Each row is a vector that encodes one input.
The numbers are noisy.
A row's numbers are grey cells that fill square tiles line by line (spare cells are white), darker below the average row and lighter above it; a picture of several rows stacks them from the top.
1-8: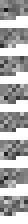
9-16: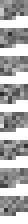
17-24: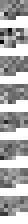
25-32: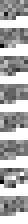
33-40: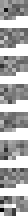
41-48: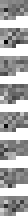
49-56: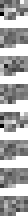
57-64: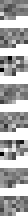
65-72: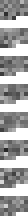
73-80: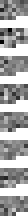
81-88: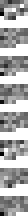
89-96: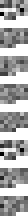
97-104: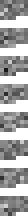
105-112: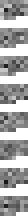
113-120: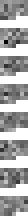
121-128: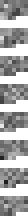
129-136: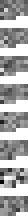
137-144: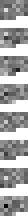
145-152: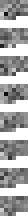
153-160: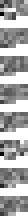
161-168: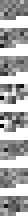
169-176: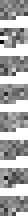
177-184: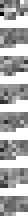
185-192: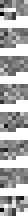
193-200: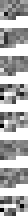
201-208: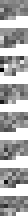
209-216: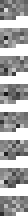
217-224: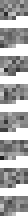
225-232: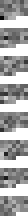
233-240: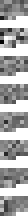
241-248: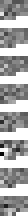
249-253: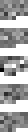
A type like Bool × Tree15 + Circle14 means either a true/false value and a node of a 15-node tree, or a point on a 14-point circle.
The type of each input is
(Bool × Bool × Bool × Bool + Unit) × Line7 + Label9.
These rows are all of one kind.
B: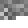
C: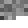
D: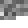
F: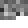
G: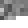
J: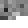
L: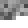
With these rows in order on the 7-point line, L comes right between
C and G.
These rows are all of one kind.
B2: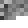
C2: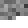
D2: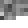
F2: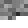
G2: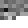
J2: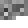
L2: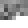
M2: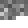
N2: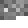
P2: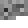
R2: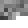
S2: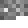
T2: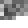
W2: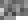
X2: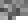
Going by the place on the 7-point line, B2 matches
J2, N2, P2 and S2.
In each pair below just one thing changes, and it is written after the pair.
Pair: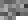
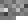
one of the four true/false values
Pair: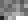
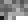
one of the four true/false values
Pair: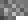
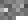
the place on the 7-point line
